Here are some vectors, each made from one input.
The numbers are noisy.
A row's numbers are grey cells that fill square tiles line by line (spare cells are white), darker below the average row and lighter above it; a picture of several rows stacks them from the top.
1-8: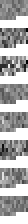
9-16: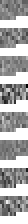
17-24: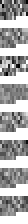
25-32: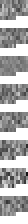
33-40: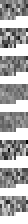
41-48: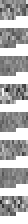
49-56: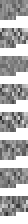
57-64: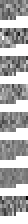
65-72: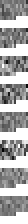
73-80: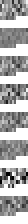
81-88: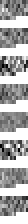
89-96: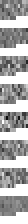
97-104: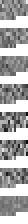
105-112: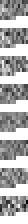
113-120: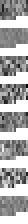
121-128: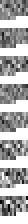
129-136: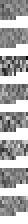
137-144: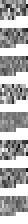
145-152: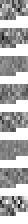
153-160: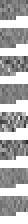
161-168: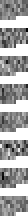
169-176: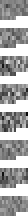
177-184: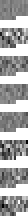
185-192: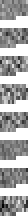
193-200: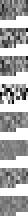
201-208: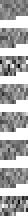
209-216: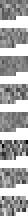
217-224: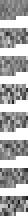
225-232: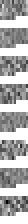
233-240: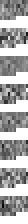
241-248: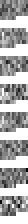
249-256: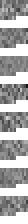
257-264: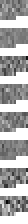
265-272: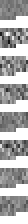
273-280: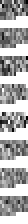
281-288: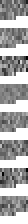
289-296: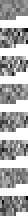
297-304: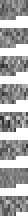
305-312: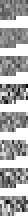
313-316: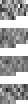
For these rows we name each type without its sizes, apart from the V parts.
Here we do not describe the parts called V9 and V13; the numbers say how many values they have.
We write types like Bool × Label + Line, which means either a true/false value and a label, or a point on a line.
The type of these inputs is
(Bool × Bool × Bool × Bool + Label) × V9 × V13.
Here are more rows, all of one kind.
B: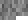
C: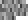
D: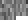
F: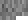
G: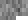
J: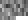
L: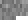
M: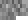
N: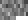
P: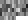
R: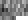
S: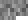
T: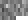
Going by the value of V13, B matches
C, L, S and T.
